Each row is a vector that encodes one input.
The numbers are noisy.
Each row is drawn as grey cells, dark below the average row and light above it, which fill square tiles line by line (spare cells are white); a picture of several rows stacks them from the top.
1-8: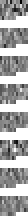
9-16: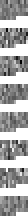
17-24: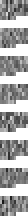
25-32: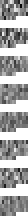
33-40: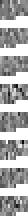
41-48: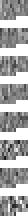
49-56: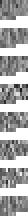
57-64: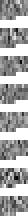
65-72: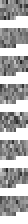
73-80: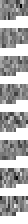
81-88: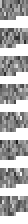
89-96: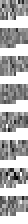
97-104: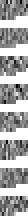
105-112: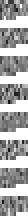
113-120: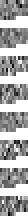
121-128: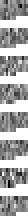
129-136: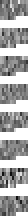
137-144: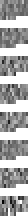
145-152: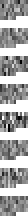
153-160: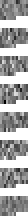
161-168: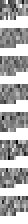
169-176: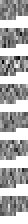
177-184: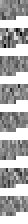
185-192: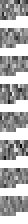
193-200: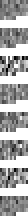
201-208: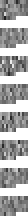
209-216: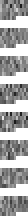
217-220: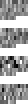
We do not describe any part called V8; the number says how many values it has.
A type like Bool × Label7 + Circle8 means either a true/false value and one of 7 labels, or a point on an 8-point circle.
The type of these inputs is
Bool × Line9 + Line4 × V8 × V8.
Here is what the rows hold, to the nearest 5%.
About 50% of them hold a point on a 4-point line and two values of V8. The rest hold a point on a 9-point line and a true/false value.
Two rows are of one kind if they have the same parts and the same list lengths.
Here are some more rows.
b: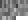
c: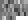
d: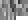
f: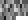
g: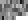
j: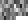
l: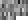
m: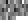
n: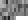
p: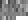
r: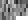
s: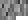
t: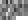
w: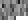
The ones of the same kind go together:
b, c, g, p, r
d, f, j, l, m, n, s, t, w

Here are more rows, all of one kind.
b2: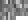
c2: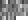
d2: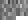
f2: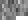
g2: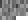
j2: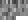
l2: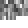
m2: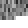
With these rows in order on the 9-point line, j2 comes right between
b2 and m2.
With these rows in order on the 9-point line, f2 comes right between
c2 and d2.
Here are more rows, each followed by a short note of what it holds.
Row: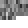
a point on a 4-point line and two values of V8
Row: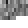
a point on a 4-point line and two values of V8
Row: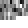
a point on a 9-point line and a true/false value
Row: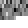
a point on a 9-point line and a true/false value
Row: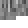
a point on a 4-point line and two values of V8
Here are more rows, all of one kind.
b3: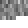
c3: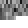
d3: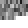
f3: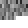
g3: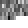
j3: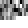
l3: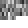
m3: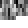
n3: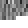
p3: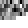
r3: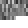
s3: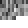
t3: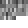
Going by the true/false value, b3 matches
g3, m3, s3 and t3.
